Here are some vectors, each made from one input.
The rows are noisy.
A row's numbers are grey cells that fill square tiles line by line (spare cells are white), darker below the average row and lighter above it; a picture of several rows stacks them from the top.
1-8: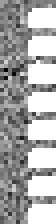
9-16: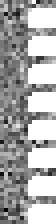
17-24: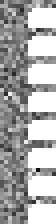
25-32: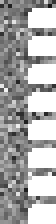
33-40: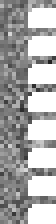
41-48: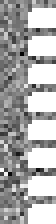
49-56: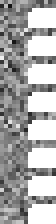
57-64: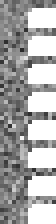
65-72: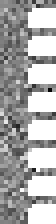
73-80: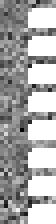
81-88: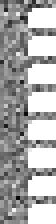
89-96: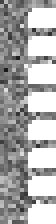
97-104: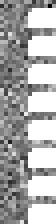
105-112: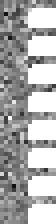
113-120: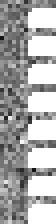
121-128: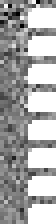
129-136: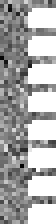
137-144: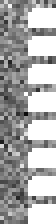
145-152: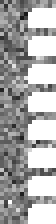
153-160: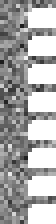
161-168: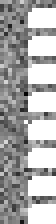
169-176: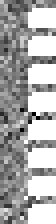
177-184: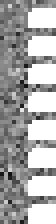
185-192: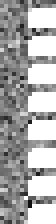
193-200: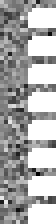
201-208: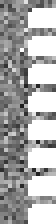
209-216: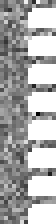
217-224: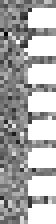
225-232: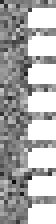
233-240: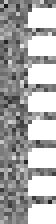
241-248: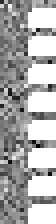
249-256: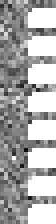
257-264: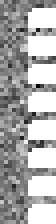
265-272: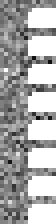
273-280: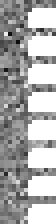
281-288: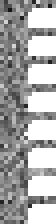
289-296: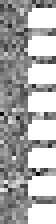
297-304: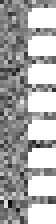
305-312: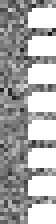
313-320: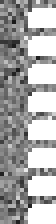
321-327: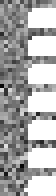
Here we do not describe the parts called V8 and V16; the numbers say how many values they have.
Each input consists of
a value of V8 and a value of V16, together with either one of 6 labels, or a point on a 5-point line.
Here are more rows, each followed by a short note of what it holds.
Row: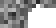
one of 6 labels, a value of V8 and a value of V16
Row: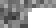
one of 6 labels, a value of V8 and a value of V16
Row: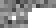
a point on a 5-point line, a value of V8 and a value of V16
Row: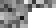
a point on a 5-point line, a value of V8 and a value of V16
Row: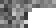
one of 6 labels, a value of V8 and a value of V16
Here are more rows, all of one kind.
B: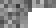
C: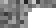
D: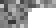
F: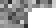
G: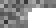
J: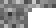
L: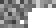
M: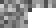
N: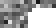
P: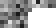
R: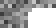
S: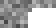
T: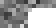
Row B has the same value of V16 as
N and P.
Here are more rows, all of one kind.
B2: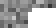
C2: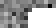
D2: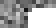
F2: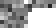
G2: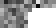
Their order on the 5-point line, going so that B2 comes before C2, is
F2, B2, C2, G2, D2.
